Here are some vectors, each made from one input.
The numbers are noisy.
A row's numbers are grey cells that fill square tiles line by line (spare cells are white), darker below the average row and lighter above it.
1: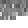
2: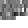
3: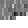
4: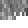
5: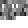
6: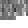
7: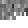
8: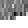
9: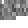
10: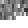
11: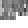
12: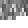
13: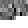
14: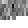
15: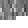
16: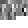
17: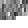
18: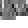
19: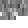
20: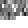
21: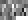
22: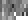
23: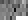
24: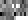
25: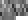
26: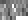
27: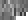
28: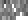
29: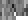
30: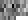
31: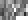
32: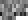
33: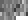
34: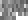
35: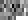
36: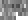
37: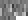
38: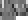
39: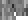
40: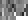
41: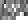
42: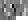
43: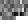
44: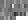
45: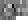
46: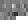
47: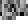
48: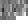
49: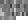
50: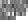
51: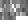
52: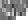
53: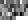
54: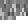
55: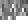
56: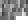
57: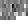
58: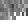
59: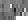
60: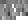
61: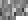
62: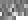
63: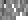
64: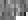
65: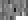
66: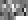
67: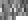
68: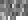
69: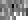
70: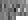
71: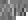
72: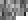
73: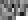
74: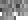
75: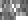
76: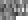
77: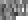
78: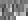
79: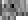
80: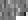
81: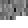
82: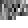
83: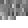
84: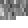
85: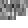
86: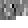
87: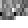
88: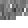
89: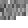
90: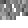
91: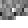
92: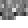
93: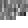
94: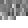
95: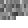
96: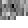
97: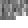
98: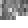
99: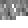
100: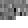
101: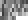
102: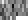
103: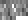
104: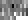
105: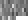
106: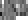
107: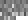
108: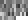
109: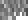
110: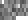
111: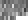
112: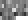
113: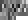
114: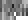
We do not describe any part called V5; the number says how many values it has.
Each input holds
a value of V5, together with either a point on an 8-point line, or three true/false values.
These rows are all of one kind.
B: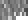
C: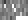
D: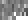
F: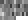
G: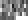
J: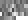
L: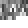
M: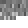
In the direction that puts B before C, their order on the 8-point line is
G, F, L, D, J, M, B, C.
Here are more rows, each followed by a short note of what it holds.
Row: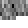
three true/false values and a value of V5
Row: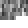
a point on an 8-point line and a value of V5
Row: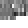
three true/false values and a value of V5
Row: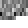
three true/false values and a value of V5
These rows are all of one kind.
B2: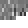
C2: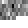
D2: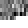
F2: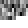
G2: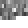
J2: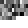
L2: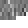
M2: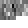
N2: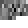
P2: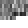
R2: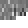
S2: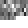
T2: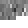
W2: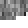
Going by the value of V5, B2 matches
F2, L2, R2 and W2.
